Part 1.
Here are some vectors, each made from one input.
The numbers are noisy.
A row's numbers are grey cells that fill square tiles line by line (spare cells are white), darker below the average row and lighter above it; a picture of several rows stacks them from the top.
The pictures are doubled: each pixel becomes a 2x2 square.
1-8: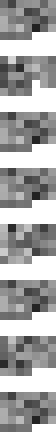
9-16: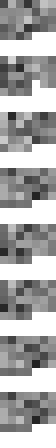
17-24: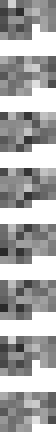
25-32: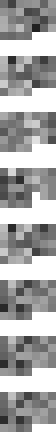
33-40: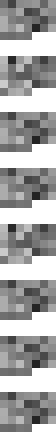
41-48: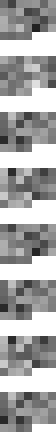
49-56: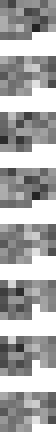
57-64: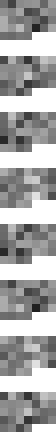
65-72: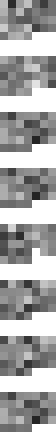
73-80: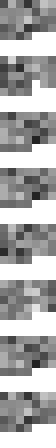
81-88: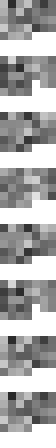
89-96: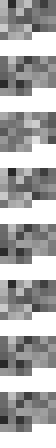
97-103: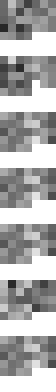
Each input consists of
a point on a 6-point circle.
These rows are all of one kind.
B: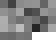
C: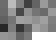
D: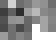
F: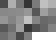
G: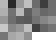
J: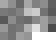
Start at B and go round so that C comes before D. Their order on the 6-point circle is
B, F, C, D, J, G.
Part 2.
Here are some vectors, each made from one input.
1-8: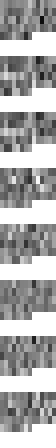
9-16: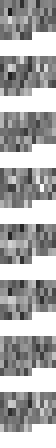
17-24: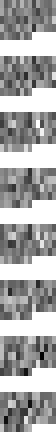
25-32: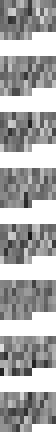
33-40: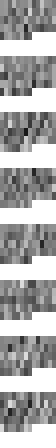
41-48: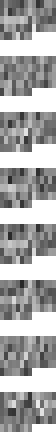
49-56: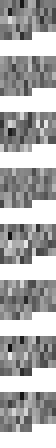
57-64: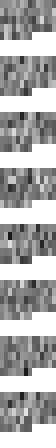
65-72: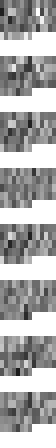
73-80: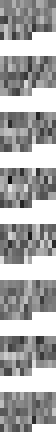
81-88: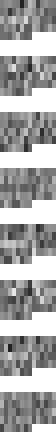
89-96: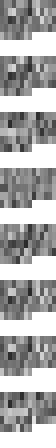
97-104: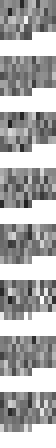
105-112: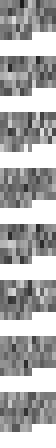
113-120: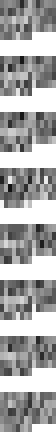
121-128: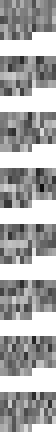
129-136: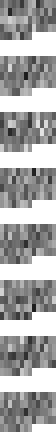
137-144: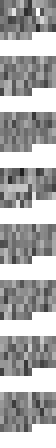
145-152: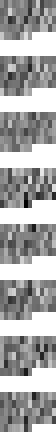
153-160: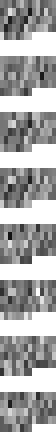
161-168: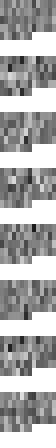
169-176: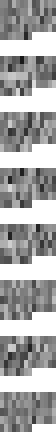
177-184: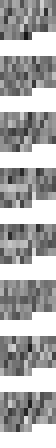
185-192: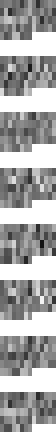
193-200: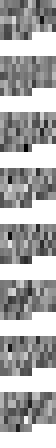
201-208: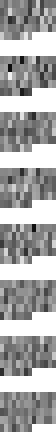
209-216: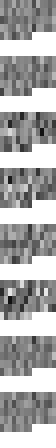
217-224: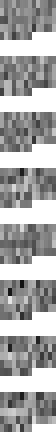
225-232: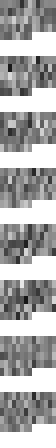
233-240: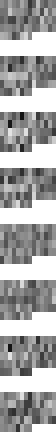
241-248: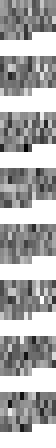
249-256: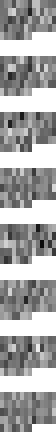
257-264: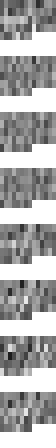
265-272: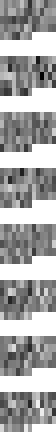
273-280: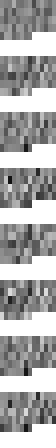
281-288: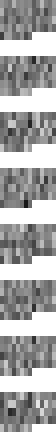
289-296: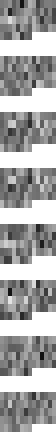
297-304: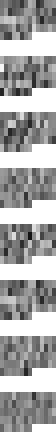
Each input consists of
a point on a 14-point line.
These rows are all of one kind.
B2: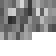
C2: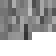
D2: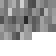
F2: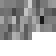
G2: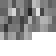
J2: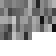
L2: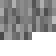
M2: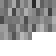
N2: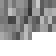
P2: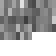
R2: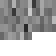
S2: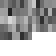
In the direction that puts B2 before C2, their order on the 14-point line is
G2, B2, N2, D2, P2, M2, L2, R2, C2, F2, J2, S2.
